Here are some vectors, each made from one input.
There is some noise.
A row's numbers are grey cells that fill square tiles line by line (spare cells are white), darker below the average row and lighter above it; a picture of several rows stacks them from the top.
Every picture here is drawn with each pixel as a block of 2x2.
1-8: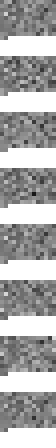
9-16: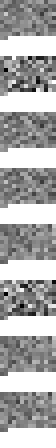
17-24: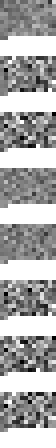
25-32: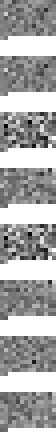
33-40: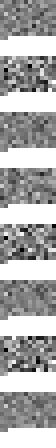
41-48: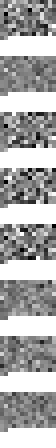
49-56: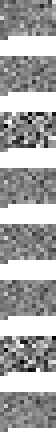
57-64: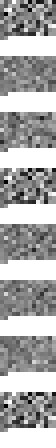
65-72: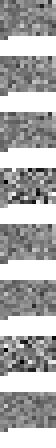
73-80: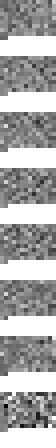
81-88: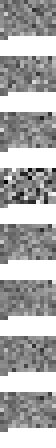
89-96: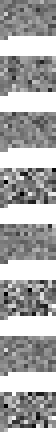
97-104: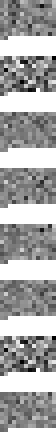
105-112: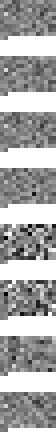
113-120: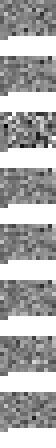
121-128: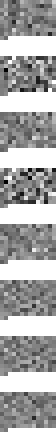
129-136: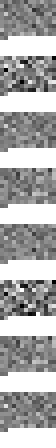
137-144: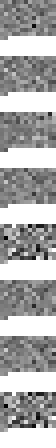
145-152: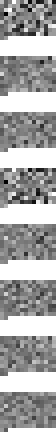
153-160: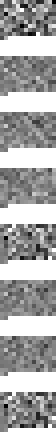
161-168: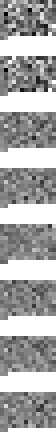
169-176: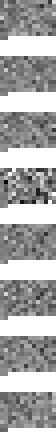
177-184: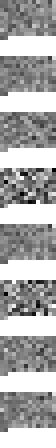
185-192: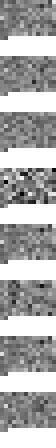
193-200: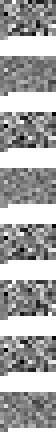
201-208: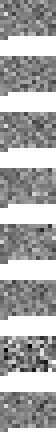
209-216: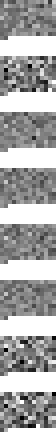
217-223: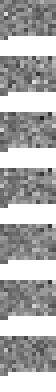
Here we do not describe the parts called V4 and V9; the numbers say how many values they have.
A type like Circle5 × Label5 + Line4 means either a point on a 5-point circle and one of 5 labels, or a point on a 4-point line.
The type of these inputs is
Line5 × (Line5 + V9) × V4 + Line6.
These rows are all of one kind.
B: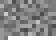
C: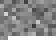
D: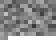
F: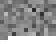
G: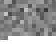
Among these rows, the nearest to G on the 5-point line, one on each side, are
B and F.
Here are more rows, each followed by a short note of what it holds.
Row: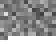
a point on a 5-point line, a value of V4 and a value of V9
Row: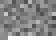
a point on a 5-point line, a value of V4 and a value of V9
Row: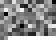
a point on a 6-point line
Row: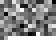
a point on a 6-point line
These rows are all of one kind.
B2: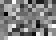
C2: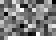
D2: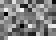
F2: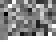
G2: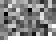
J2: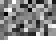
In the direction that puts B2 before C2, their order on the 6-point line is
G2, F2, B2, J2, D2, C2.
